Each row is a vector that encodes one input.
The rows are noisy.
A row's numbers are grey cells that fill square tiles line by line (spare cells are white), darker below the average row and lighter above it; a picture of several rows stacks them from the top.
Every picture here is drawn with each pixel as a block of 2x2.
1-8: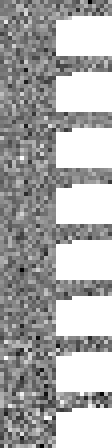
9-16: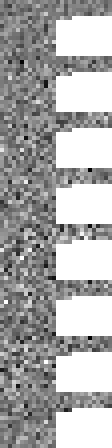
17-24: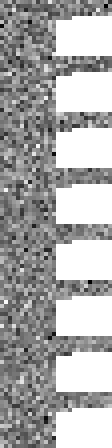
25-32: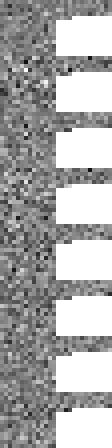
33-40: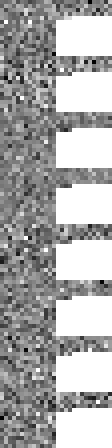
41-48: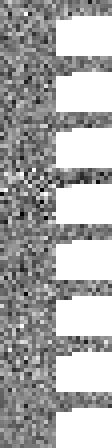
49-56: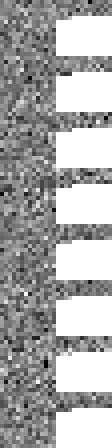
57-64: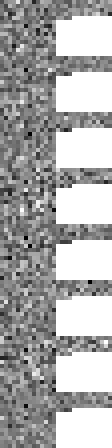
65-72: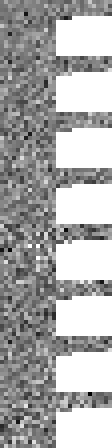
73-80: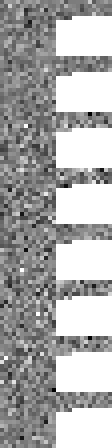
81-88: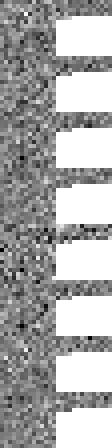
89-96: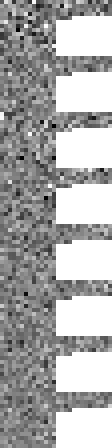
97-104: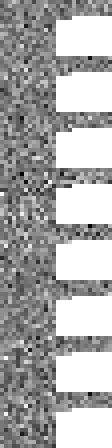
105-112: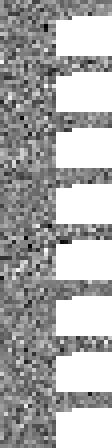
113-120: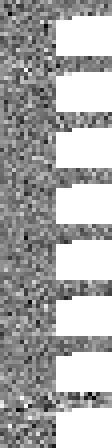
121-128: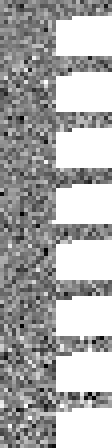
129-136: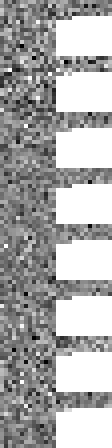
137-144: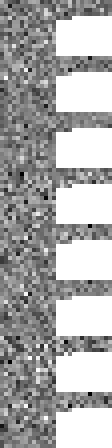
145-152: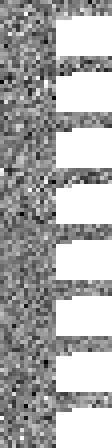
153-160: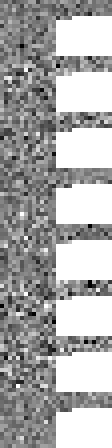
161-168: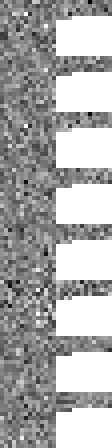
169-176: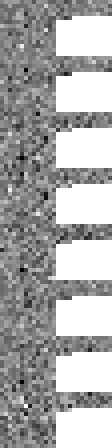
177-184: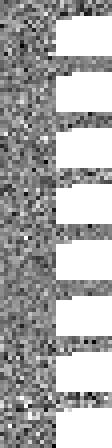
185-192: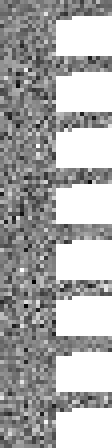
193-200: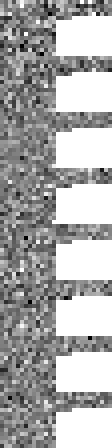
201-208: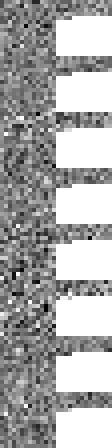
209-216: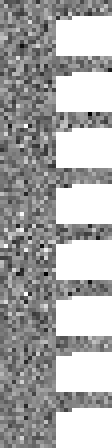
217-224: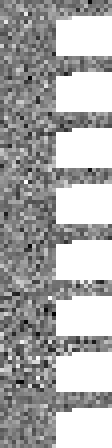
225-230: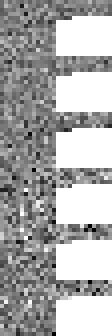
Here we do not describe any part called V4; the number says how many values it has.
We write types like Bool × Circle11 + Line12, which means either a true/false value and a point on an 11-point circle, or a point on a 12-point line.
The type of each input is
(Line5 × (Line7 + Tree9) + V4) × V4.
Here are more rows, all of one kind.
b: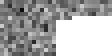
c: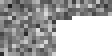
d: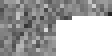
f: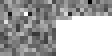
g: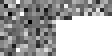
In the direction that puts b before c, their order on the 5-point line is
b, g, f, c, d.
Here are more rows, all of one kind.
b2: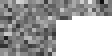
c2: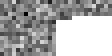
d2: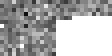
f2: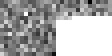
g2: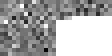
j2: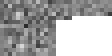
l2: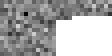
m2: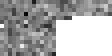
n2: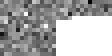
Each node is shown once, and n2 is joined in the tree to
f2, g2 and l2.
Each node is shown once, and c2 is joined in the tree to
g2.
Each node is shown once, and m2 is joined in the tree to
b2.
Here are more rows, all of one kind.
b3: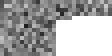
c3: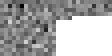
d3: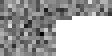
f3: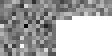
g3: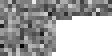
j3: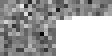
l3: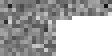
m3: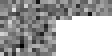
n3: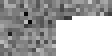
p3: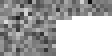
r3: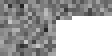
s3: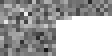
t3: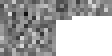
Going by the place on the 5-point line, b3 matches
c3, f3, r3 and s3.
